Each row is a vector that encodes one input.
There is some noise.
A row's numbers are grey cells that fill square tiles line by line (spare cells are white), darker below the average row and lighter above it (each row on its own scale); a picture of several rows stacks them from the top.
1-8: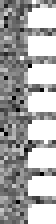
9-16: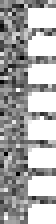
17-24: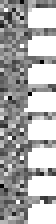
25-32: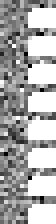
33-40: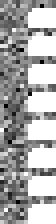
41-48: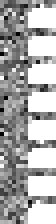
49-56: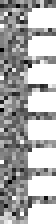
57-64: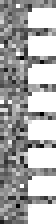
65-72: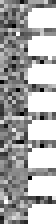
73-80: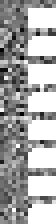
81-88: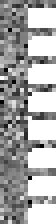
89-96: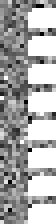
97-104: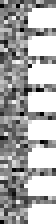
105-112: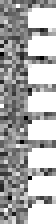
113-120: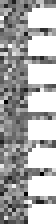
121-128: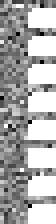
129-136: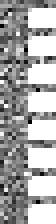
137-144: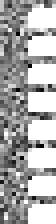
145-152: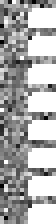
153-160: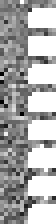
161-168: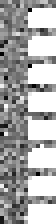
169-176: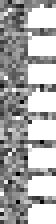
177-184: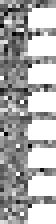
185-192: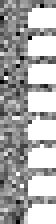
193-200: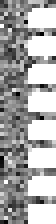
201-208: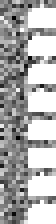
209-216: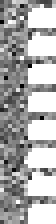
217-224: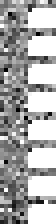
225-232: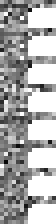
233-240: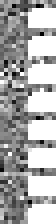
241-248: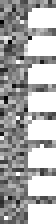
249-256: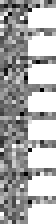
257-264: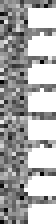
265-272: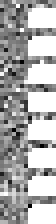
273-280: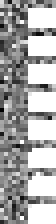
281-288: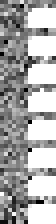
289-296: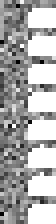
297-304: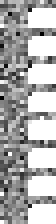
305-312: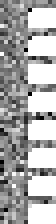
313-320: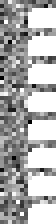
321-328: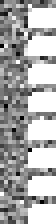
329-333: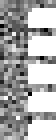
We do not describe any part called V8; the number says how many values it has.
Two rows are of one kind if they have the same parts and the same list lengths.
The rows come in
2 kinds.
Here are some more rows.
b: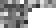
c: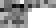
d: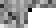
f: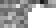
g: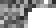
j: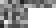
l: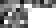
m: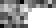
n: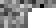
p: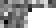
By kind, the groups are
b, c, d, f, j, l, m, n, p
g

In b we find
a node of a 13-node tree, a true/false value and a value of V8.
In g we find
a fixed value.
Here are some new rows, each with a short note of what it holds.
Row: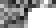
a fixed value
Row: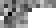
a node of a 13-node tree, a true/false value and a value of V8
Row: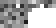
a node of a 13-node tree, a true/false value and a value of V8
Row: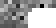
a node of a 13-node tree, a true/false value and a value of V8
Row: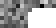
a node of a 13-node tree, a true/false value and a value of V8
